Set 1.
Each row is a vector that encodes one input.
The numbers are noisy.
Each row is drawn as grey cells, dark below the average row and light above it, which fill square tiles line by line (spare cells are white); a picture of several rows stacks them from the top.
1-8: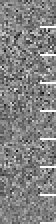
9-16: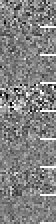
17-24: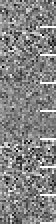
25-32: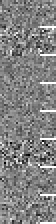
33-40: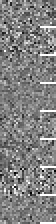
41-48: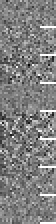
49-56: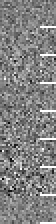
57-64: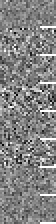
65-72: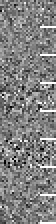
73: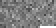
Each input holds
a point on a 6-point line.
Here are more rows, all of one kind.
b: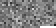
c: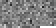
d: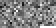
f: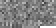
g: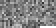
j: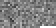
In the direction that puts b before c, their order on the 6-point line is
d, f, j, b, g, c.
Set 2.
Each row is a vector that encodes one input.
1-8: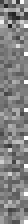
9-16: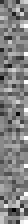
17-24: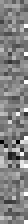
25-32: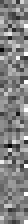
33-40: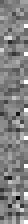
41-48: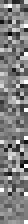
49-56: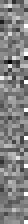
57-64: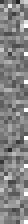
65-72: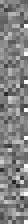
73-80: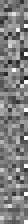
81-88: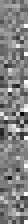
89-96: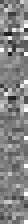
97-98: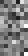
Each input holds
a point on a 6-point line.
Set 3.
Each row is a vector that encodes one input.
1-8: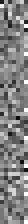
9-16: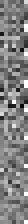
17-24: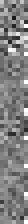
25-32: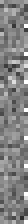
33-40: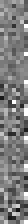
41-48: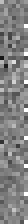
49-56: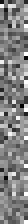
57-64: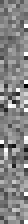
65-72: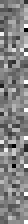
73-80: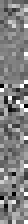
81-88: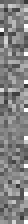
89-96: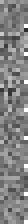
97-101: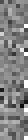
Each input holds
a node of a 15-node tree.
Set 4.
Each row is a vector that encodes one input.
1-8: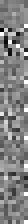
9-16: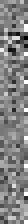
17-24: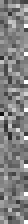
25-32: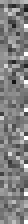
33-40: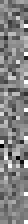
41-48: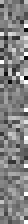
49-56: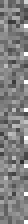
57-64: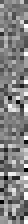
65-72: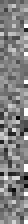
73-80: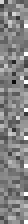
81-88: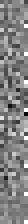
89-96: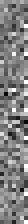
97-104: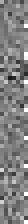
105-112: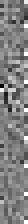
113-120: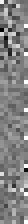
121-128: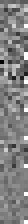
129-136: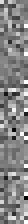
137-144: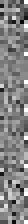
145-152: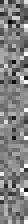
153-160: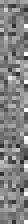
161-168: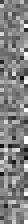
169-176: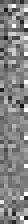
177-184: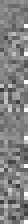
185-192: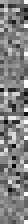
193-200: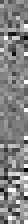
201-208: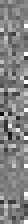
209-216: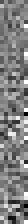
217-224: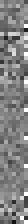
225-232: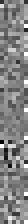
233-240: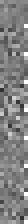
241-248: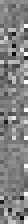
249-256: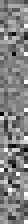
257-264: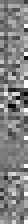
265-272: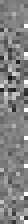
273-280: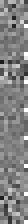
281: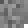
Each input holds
a node of a 7-node tree.
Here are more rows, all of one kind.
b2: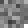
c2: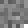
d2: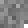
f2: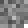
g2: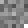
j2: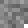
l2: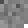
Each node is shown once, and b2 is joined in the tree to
d2, f2 and j2.
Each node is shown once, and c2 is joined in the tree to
d2.
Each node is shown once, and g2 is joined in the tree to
f2.
